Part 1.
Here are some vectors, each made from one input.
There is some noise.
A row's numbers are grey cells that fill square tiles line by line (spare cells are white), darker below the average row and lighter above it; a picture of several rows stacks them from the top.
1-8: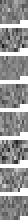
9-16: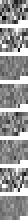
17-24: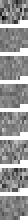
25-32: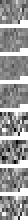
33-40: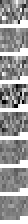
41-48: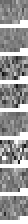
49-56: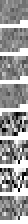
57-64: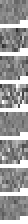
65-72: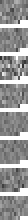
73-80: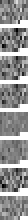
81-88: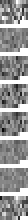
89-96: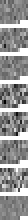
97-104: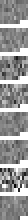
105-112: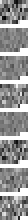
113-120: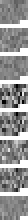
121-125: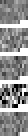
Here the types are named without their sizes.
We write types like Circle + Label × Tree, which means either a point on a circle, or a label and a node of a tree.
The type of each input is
Bool × Bool × Bool × Bool × (Tree + Unit) + Line.
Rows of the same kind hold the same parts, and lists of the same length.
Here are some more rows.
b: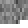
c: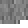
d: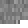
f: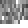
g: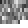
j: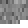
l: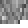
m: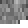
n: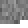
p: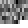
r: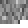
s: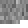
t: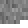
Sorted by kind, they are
b, c, g, m, n, p
d, j, l, r, t
f, s

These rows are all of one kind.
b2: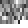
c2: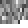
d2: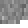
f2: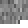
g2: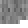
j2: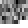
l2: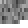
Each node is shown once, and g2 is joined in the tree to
b2.
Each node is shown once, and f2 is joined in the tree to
l2.
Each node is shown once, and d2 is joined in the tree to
b2, c2 and l2.
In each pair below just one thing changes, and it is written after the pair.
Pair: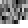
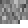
one of the four true/false values
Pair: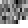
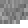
one of the four true/false values
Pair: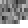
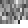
the node of the tree
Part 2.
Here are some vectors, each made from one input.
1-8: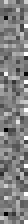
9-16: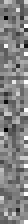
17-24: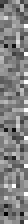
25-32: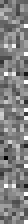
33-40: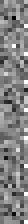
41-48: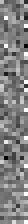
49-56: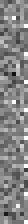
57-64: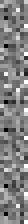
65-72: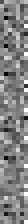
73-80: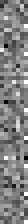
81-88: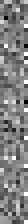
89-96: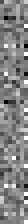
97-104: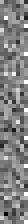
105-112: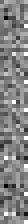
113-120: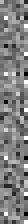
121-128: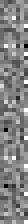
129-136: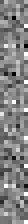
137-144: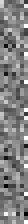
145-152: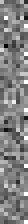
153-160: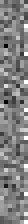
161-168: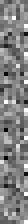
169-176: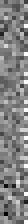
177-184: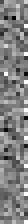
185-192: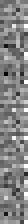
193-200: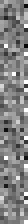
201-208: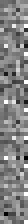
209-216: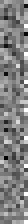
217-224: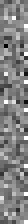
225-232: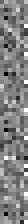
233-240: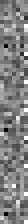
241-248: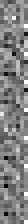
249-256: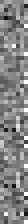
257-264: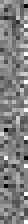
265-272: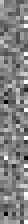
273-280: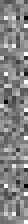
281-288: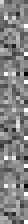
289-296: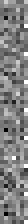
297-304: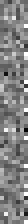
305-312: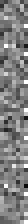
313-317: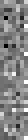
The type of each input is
Bool × Bool × Bool × Bool + Tree17 × Tree17.
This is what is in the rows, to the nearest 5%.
About 40% of them hold a node of each of two 17-node trees. The rest hold four true/false values.
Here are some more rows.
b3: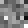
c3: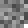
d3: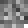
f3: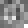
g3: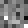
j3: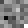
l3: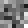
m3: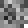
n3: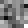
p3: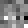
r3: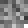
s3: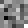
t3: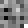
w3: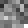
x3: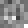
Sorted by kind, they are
b3, c3, d3, f3, g3, p3, r3, w3, x3
j3, l3, m3, n3, s3, t3

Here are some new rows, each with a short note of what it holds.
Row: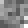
four true/false values
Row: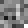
a node of each of two 17-node trees
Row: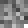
four true/false values
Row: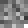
four true/false values
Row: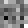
a node of each of two 17-node trees
